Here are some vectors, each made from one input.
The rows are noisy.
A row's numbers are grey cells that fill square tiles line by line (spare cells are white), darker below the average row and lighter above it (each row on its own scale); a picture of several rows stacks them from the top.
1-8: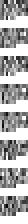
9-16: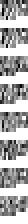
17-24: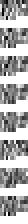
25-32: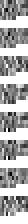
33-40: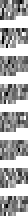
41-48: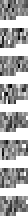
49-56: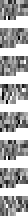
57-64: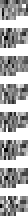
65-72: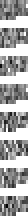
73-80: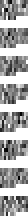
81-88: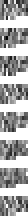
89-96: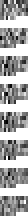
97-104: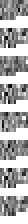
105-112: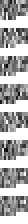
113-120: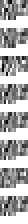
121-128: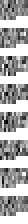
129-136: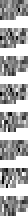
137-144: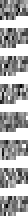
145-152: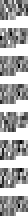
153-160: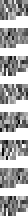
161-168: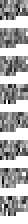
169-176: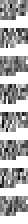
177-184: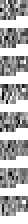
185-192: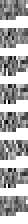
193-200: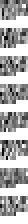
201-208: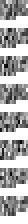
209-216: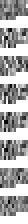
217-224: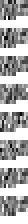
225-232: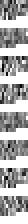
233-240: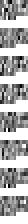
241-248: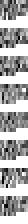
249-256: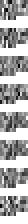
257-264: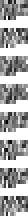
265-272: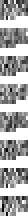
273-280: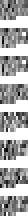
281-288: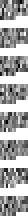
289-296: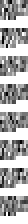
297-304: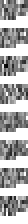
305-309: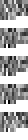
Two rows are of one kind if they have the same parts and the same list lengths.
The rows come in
2 kinds.
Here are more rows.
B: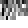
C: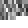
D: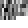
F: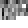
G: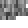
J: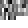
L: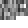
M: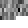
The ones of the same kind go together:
B, C, F, G, L, M
D, J

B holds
a point on a 10-point line.
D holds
one of 8 labels and a true/false value.
